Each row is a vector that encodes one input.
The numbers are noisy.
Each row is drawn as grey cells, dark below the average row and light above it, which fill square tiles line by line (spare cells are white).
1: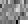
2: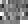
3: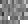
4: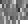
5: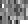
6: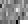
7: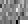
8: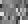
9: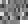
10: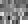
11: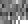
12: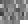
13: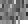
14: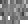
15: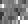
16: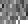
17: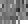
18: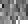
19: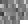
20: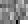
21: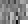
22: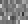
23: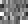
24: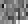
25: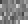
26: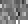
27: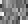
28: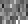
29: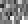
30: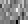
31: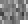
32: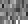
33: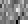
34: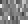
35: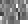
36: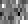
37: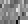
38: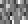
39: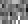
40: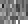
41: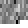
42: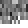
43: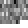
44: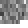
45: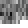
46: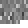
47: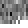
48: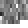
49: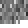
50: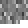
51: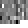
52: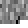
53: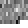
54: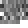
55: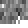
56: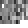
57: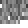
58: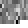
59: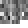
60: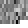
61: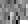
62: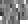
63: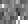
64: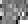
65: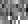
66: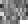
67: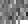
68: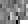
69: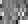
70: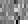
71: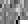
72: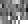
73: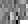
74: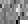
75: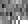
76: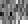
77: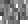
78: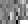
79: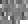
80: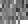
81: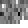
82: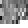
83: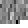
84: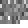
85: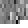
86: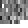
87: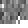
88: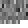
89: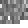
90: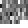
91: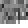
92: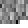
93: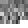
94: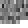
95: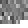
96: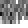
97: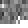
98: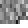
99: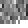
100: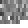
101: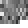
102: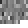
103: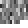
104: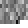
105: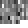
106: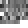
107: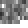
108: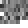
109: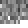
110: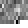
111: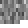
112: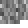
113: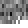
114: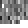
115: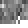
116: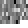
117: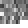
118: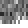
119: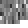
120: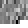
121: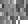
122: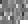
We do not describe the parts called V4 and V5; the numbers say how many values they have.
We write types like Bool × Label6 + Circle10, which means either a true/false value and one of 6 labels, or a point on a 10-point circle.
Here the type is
(Bool × V4 + Line6) × V5.
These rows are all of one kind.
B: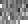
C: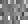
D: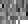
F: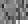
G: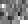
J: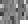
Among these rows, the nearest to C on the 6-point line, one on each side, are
B and D.
